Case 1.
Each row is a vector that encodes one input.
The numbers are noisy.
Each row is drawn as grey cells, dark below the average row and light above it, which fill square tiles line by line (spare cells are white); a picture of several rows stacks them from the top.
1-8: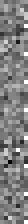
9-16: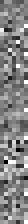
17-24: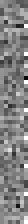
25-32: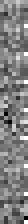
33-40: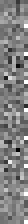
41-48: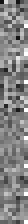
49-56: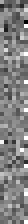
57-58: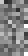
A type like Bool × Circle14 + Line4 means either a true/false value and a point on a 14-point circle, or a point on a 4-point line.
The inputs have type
Line7.
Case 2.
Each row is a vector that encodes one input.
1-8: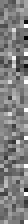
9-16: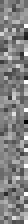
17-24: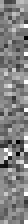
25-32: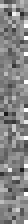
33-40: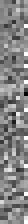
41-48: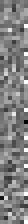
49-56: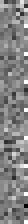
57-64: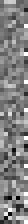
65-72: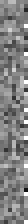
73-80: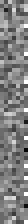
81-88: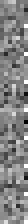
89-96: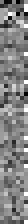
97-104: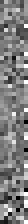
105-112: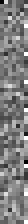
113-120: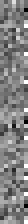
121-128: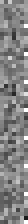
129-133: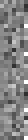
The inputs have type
Circle9 + Unit.
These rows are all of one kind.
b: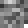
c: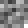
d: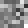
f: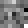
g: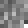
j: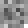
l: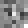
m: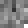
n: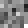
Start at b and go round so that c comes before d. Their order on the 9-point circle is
b, f, n, c, l, g, m, d, j.
